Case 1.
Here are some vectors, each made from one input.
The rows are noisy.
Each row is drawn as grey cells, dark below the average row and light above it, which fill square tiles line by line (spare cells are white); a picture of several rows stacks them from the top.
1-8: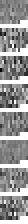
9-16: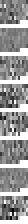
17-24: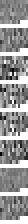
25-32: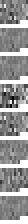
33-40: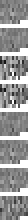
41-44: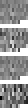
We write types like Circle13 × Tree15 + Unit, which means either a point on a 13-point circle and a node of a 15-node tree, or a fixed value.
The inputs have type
Tree9.
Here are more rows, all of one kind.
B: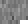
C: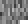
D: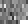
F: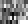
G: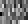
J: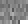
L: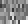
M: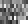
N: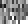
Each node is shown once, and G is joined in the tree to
C.
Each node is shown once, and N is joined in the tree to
L.
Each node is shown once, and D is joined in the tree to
B and M.
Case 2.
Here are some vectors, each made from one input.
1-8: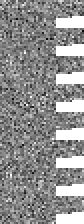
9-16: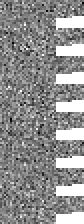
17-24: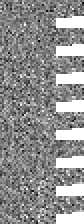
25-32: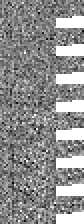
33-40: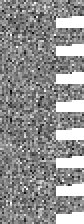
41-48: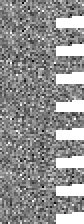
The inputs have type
Line6 × Line6.
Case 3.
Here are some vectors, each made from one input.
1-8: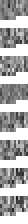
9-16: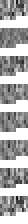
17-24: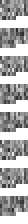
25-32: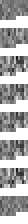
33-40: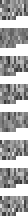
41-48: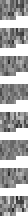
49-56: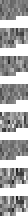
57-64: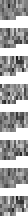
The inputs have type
Line6.
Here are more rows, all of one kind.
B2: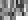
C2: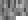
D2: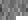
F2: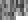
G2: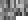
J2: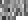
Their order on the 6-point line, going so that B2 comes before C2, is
B2, F2, D2, C2, G2, J2.
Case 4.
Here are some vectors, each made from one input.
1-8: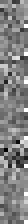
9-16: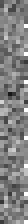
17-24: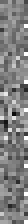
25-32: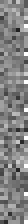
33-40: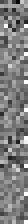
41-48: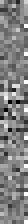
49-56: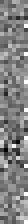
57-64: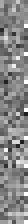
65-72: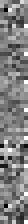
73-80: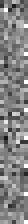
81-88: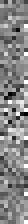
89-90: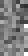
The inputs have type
Bool × Bool × Bool × Bool.
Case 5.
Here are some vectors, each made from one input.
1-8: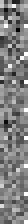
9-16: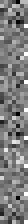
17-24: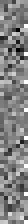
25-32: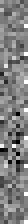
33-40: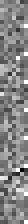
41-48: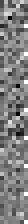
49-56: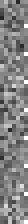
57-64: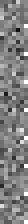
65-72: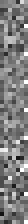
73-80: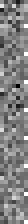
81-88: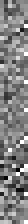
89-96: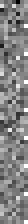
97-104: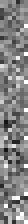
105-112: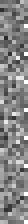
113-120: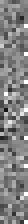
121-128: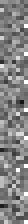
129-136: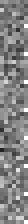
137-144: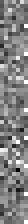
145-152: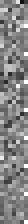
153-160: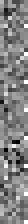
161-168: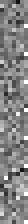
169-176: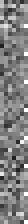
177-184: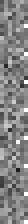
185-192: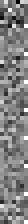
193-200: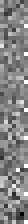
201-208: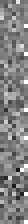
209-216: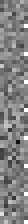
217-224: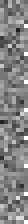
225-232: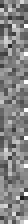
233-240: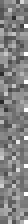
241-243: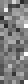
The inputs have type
Bool × Bool × Bool.
